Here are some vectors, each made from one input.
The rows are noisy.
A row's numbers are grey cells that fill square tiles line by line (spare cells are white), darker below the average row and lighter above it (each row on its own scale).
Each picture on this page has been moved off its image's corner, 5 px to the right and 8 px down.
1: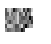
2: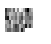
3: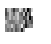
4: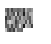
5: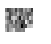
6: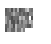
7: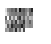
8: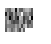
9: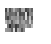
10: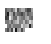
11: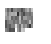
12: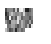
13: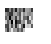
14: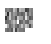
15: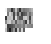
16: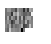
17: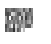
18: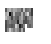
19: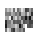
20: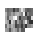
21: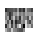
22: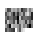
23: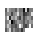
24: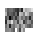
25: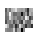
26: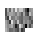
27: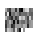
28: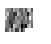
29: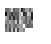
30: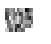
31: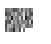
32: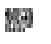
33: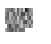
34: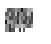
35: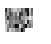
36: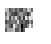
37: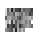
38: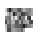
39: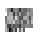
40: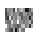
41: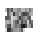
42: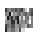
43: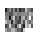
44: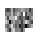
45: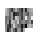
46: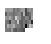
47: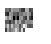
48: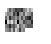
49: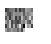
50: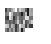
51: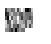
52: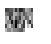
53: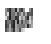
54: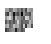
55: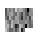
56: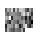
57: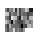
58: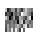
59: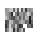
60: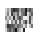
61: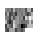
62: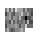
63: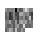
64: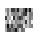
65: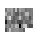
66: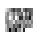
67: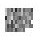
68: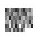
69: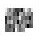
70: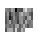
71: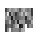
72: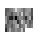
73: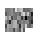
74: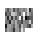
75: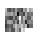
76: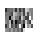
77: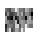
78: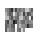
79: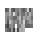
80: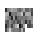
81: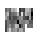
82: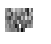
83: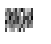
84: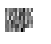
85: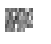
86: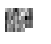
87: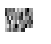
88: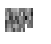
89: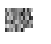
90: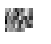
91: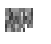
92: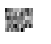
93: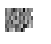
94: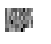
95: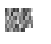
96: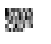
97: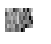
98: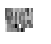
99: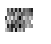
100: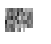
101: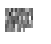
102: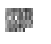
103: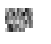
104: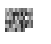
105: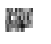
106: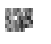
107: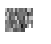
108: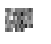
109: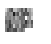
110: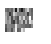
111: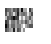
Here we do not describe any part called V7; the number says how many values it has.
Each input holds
one of 5 labels, together with either a point on a 6-point line, or a value of V7.
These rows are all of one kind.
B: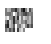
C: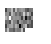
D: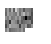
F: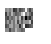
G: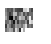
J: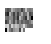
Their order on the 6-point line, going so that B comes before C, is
B, G, F, J, D, C.
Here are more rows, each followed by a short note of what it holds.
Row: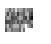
one of 5 labels and a point on a 6-point line
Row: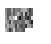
one of 5 labels and a value of V7
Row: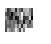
one of 5 labels and a point on a 6-point line
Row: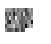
one of 5 labels and a value of V7
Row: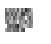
one of 5 labels and a value of V7
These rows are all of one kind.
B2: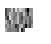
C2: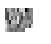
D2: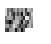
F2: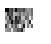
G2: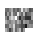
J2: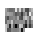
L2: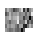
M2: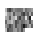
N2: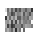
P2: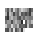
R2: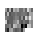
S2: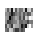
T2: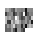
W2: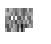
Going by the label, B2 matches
C2, G2, L2 and T2.
